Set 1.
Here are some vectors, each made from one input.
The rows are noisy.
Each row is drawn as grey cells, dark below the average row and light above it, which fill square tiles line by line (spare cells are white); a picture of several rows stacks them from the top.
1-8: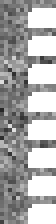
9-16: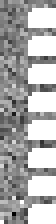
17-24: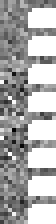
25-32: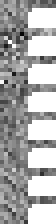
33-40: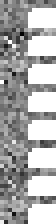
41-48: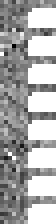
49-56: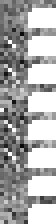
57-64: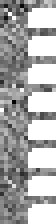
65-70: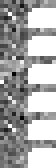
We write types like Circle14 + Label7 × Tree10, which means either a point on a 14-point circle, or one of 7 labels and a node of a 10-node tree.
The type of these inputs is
Line13.
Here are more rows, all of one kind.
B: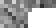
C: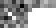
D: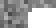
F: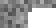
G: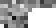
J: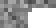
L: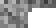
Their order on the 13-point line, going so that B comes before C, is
G, B, L, J, D, F, C.
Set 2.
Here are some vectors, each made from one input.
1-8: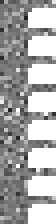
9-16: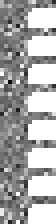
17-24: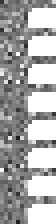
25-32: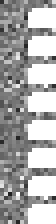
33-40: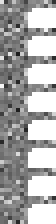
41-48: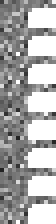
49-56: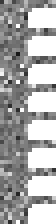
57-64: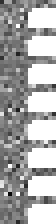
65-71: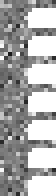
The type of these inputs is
Line8.
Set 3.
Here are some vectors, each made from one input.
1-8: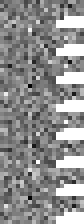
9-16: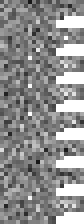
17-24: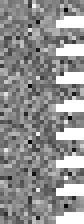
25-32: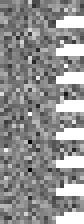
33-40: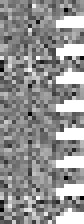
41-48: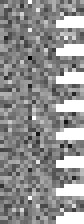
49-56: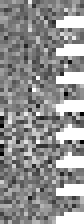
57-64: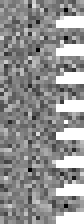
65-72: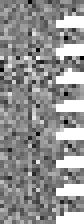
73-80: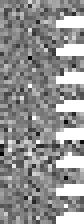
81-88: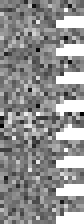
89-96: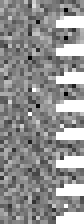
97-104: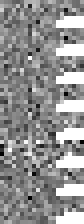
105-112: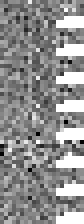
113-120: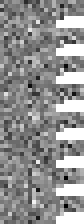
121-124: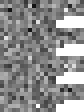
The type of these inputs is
Circle16 + Unit.
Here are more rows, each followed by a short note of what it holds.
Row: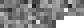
a point on a 16-point circle
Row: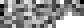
a fixed value
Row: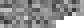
a point on a 16-point circle
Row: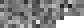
a point on a 16-point circle
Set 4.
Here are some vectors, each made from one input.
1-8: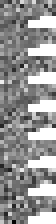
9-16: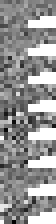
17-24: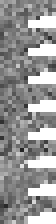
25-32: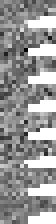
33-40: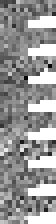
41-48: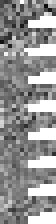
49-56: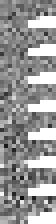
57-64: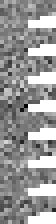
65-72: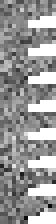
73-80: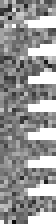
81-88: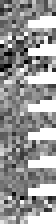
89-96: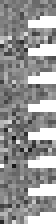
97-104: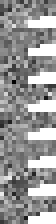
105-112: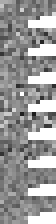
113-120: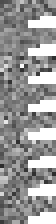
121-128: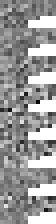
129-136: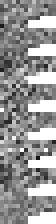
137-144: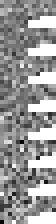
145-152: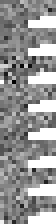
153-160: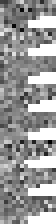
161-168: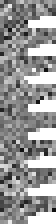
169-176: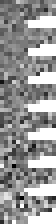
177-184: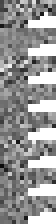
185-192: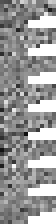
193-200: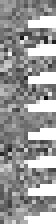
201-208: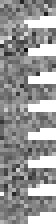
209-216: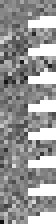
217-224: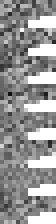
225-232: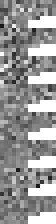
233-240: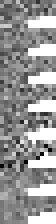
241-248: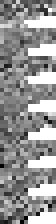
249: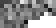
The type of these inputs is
Line14.
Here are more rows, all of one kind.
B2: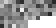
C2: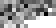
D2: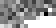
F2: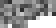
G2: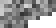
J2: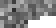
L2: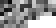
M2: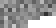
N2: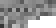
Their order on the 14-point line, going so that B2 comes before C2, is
L2, G2, J2, B2, N2, M2, D2, C2, F2.
